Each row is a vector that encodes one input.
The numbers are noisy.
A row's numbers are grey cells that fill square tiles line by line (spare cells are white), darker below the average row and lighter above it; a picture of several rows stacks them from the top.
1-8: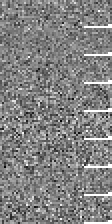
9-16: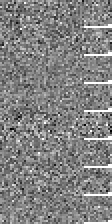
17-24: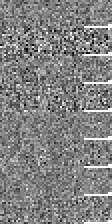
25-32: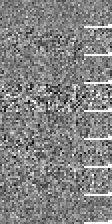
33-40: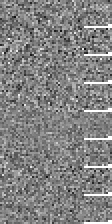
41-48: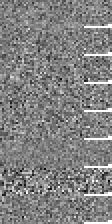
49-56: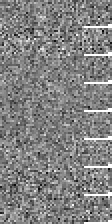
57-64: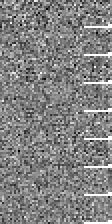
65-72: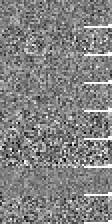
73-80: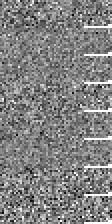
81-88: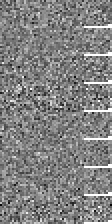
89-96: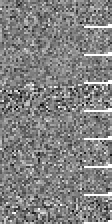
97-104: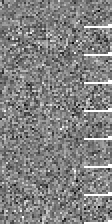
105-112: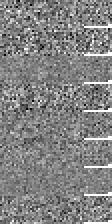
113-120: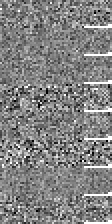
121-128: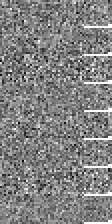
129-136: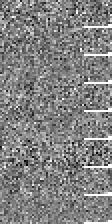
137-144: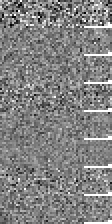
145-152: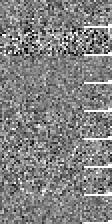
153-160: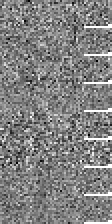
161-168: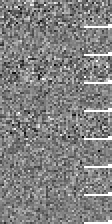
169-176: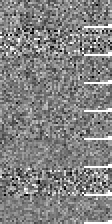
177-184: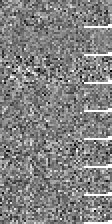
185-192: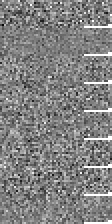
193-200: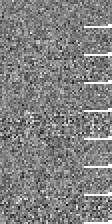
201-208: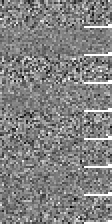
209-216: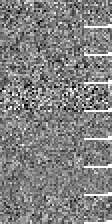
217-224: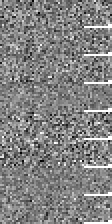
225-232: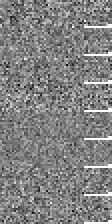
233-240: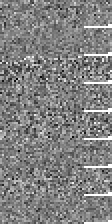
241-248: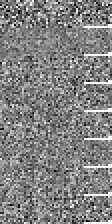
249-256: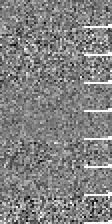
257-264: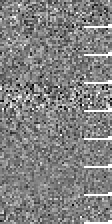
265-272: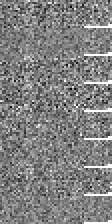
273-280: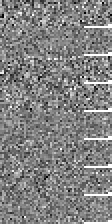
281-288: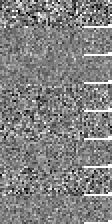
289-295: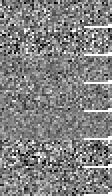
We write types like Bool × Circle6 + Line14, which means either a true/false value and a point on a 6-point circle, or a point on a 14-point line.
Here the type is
Line15.
